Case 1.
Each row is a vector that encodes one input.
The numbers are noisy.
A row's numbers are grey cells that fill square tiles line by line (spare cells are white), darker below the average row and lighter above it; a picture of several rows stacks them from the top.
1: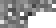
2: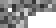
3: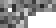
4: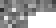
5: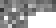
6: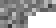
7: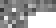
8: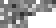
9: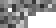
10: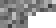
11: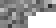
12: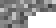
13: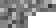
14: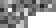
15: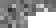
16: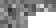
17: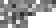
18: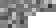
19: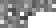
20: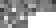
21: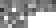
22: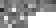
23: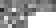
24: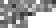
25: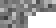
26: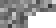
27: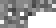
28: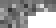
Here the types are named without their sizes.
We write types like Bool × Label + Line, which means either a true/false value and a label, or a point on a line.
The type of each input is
Label.
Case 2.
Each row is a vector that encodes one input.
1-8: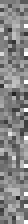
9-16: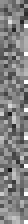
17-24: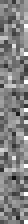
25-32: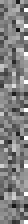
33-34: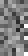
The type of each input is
Label8.
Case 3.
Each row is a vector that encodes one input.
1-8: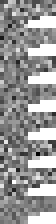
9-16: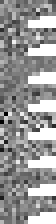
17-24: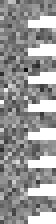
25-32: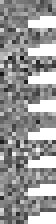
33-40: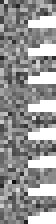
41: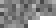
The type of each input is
Line6.
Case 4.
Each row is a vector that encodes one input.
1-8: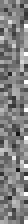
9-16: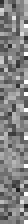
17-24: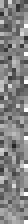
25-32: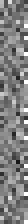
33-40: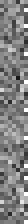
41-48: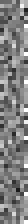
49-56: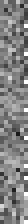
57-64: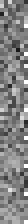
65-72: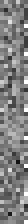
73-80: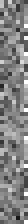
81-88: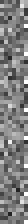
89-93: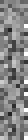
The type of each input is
Label8.
